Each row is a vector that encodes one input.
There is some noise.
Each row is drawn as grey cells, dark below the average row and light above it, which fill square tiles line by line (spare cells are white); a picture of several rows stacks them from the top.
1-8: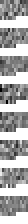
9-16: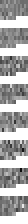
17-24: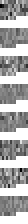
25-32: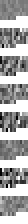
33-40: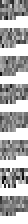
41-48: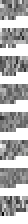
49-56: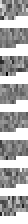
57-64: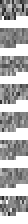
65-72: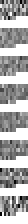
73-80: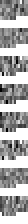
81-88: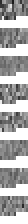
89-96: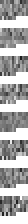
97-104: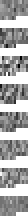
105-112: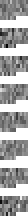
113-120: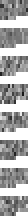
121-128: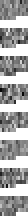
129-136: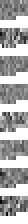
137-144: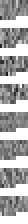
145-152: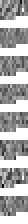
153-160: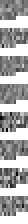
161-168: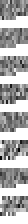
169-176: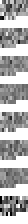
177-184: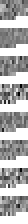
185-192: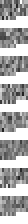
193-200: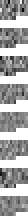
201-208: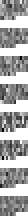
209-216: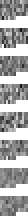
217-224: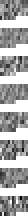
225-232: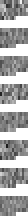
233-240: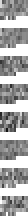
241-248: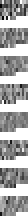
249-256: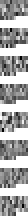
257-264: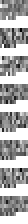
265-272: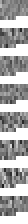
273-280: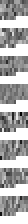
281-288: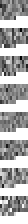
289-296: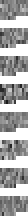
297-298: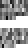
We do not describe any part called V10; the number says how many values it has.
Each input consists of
one of 4 labels, together with either three true/false values, or a list of up to two values of V10.
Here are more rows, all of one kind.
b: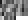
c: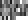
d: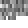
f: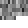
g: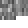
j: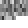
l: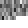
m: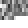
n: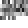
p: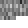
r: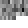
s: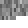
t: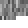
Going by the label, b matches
f and l.
